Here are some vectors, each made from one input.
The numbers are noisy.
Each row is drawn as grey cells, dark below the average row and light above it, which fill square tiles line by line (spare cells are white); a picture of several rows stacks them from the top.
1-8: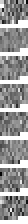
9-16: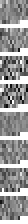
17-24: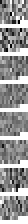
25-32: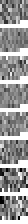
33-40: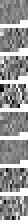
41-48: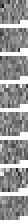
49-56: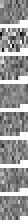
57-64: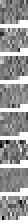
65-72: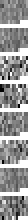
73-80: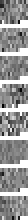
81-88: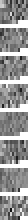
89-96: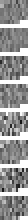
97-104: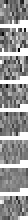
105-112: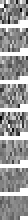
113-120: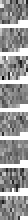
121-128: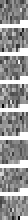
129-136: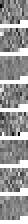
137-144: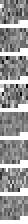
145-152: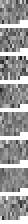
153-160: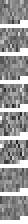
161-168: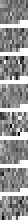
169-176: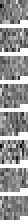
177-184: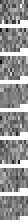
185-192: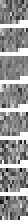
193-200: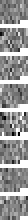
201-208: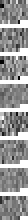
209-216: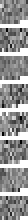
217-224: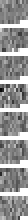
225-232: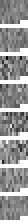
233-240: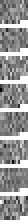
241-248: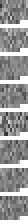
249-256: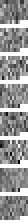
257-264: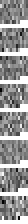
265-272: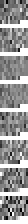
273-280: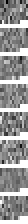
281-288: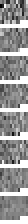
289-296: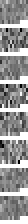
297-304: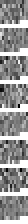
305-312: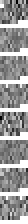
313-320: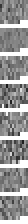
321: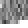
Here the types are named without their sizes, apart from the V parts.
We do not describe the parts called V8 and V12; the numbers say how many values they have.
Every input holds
either a node of a tree, or a value of V8 and a value of V12, or a list of points on a circle.
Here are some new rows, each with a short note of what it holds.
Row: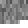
the empty list
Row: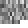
a node of a tree
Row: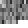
the empty list
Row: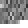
a list of two items
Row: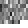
the empty list
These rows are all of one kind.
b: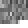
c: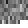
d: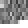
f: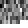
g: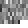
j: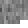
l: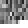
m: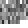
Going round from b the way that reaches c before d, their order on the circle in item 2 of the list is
b, f, l, g, c, j, m, d.
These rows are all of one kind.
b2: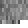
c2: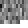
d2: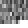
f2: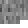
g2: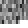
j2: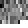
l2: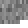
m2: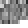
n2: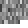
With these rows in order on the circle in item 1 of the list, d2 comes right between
c2 and j2.
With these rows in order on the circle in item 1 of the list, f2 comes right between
b2 and m2.
